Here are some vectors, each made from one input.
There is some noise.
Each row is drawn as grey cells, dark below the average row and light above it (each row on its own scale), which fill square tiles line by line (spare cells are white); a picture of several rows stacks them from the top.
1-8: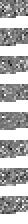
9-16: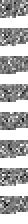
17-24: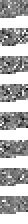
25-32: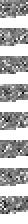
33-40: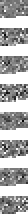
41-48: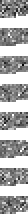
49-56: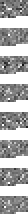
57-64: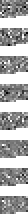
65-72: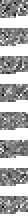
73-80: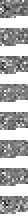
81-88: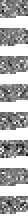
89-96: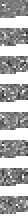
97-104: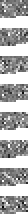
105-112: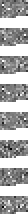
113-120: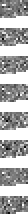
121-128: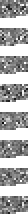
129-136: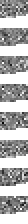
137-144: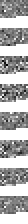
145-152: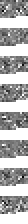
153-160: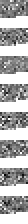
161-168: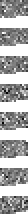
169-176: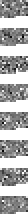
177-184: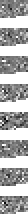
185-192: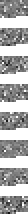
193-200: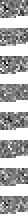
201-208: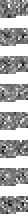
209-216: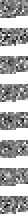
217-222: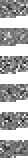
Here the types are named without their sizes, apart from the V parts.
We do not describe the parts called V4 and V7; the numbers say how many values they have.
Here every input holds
either three true/false values, a value of V4 and a value of V7, or a list of points on a line.
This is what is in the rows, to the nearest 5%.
About 40% of them hold three true/false values, a value of V4 and a value of V7. The rest are lists of points on a line.
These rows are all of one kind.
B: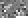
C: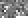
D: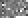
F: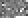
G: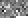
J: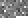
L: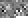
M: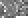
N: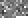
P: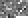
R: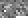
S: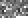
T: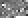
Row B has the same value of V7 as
D, F, L and P.
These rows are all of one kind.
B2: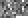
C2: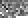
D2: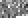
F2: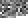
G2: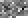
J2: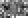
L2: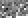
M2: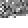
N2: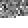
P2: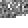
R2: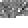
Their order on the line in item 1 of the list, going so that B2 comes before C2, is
B2, P2, D2, R2, G2, J2, M2, N2, C2, L2, F2.
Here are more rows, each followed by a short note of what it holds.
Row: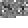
a list of one item
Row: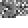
a list of one item
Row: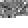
a list of two items
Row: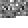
the empty list
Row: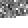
a list of one item
